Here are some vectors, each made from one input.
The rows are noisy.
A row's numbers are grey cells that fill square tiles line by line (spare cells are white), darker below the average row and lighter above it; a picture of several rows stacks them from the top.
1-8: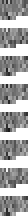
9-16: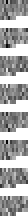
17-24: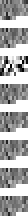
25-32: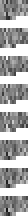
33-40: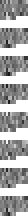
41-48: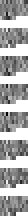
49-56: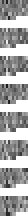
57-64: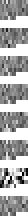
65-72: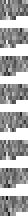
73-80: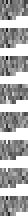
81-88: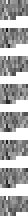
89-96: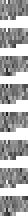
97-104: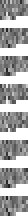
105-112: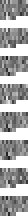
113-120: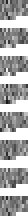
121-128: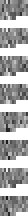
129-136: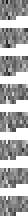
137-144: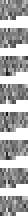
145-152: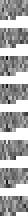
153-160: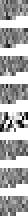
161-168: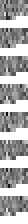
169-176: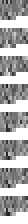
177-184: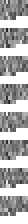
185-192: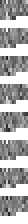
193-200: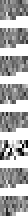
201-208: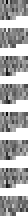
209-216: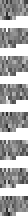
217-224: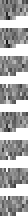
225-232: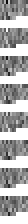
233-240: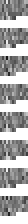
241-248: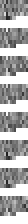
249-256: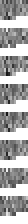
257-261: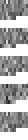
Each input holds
a list of up to two items, each a point on a 3-point line, a point on a 6-point line and a true/false value.
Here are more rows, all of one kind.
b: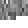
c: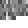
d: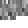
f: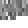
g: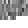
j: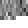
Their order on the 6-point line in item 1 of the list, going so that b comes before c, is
d, f, j, b, c, g.
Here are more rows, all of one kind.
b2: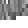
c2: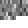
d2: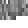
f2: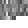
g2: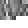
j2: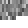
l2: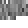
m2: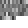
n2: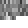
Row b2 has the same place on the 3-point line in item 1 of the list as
d2, f2 and g2.
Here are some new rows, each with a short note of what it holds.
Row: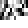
the empty list
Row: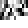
the empty list
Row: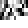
the empty list
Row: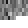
a list of one item
